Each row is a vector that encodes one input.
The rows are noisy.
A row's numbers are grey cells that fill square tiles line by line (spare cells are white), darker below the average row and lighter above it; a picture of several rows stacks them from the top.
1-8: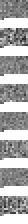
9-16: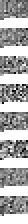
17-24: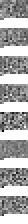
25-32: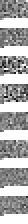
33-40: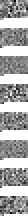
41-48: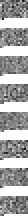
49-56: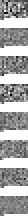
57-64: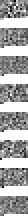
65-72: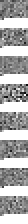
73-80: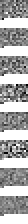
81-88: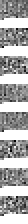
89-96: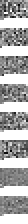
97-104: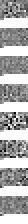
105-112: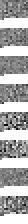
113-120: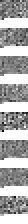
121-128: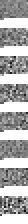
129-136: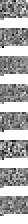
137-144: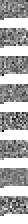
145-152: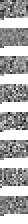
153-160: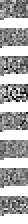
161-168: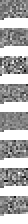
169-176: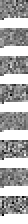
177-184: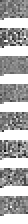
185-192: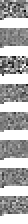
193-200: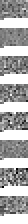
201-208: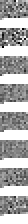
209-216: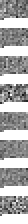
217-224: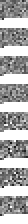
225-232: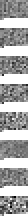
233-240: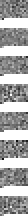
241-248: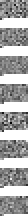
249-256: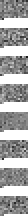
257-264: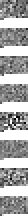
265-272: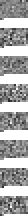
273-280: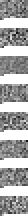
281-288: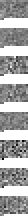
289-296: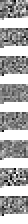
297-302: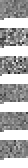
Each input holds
either a point on a 12-point line, or a node of an 11-node tree and a true/false value.
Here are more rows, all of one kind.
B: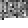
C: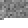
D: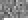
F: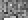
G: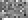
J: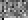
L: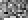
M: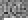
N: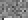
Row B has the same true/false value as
C, F and L.
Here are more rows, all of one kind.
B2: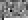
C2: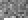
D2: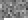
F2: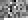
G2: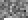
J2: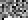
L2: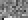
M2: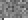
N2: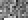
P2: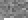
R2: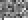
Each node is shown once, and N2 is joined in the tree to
B2 and P2.
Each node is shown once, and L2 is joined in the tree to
F2 and R2.
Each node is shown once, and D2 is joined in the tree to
C2 and J2.
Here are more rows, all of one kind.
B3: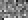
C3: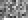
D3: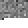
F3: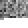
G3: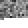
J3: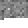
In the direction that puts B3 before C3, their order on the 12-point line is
G3, D3, F3, B3, C3, J3.
